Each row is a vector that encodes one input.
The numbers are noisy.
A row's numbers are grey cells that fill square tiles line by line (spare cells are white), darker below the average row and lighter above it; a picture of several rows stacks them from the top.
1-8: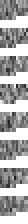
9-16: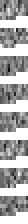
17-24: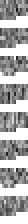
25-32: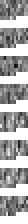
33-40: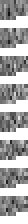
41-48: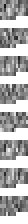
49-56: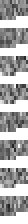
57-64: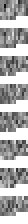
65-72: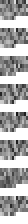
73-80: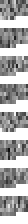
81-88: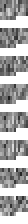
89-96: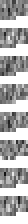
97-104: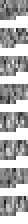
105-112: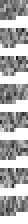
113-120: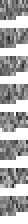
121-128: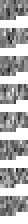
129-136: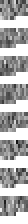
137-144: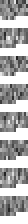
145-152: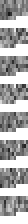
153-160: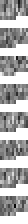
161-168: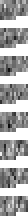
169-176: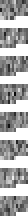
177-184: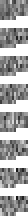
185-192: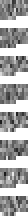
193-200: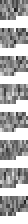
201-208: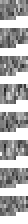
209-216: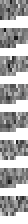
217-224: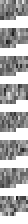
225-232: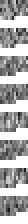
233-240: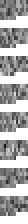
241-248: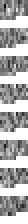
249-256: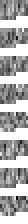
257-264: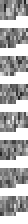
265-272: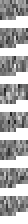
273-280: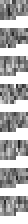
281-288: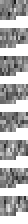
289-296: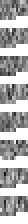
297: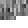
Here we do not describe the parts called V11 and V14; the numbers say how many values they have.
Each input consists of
either a node of a 10-node tree and a value of V14, or a true/false value and a value of V11.
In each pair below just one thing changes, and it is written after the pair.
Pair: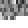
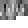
the true/false value
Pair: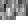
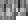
the value of V11
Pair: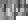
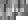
the value of V11
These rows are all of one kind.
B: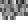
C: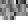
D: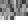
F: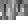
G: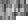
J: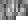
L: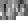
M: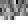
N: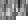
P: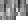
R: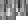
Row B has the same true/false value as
C, D and M.
